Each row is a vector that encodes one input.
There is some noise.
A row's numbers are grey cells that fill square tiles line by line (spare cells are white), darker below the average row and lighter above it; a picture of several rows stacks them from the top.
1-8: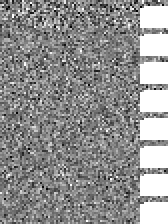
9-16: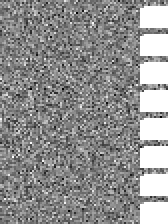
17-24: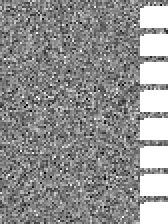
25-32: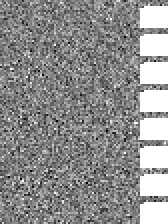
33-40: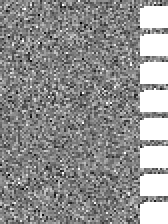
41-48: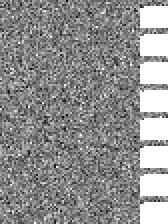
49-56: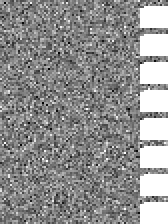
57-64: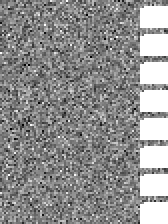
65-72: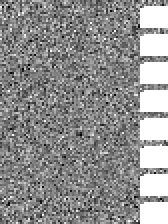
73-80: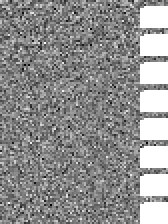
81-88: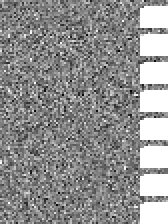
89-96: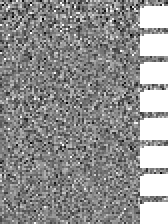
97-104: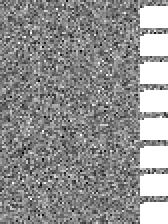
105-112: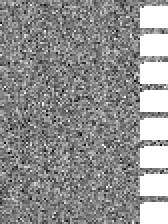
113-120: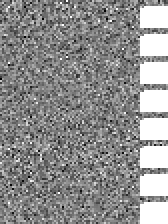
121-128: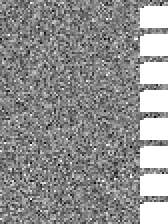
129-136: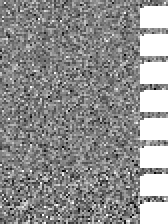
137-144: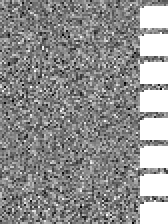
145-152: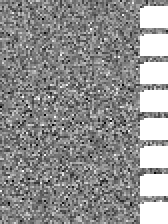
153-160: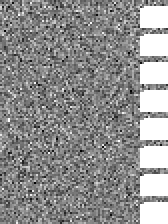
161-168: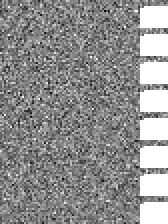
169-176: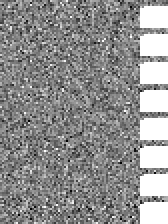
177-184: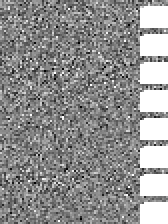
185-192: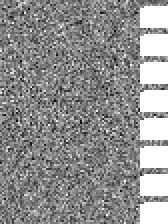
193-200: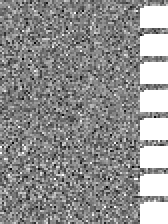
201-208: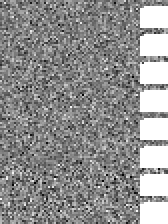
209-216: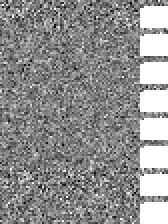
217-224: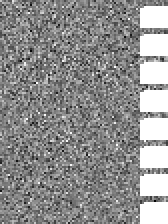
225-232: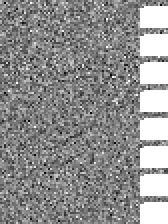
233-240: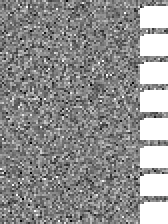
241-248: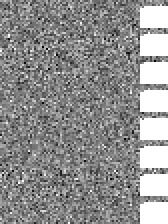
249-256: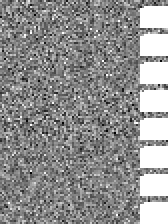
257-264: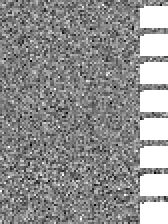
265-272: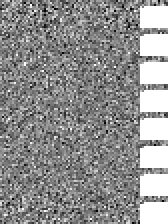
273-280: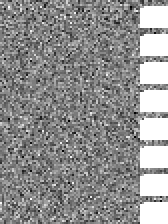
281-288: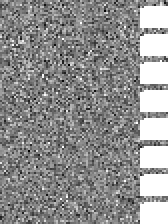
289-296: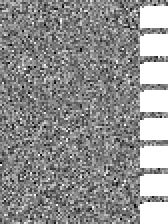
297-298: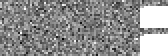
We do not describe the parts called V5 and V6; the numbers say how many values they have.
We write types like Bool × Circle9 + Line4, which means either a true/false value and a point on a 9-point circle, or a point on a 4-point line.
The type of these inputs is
(Circle8 + V5) × Circle10 × Tree10 × V6.
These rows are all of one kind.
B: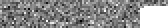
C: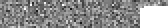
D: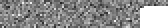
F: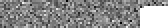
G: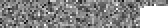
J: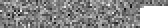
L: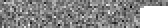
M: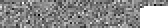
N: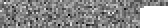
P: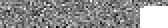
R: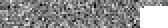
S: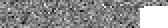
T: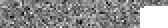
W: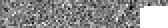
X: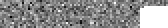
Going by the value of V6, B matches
D, F, L and M.
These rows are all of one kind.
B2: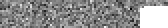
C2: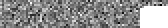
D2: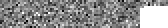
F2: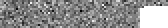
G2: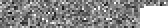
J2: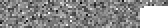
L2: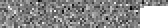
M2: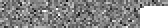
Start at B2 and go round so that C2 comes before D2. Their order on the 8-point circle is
B2, J2, F2, C2, G2, L2, M2, D2.
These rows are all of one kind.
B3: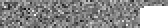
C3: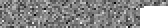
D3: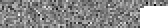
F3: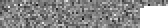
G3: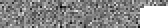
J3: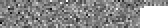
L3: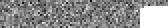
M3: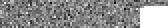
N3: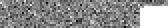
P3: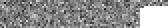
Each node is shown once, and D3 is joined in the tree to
B3, F3 and G3.
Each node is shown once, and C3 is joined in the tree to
P3.
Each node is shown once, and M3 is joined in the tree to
J3.
